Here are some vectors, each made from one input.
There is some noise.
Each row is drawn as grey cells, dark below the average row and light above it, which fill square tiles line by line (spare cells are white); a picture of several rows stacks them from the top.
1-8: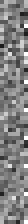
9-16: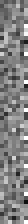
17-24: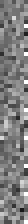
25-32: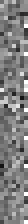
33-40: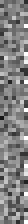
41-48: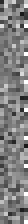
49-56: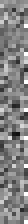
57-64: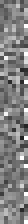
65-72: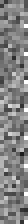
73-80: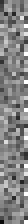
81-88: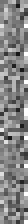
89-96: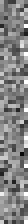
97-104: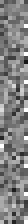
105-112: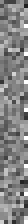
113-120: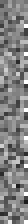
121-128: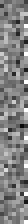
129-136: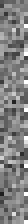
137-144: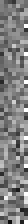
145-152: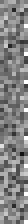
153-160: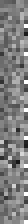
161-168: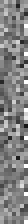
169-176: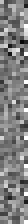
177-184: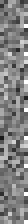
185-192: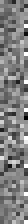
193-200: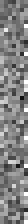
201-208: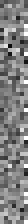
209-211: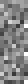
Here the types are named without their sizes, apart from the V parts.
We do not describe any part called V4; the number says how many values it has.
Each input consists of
either a point on a circle and a node of each of two trees, or a point on a line and a value of V4.
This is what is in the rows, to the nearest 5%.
About 55% of them hold a point on a circle and a node of each of two trees. The rest hold a point on a line and a value of V4.
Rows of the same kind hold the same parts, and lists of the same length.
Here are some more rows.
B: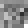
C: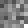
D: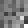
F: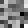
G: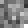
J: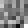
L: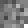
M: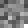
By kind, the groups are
B, F, J
C, D, G, L, M

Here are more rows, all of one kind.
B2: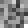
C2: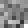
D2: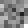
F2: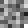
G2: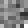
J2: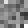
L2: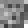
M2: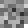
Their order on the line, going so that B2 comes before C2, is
D2, B2, M2, C2, L2, G2, F2, J2.
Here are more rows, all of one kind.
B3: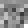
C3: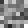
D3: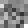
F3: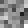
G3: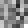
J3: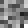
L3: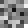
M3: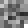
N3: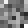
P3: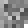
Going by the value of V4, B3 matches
D3, F3, L3 and P3.
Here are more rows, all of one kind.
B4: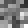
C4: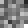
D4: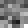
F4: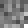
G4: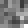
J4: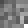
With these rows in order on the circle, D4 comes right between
G4 and J4.
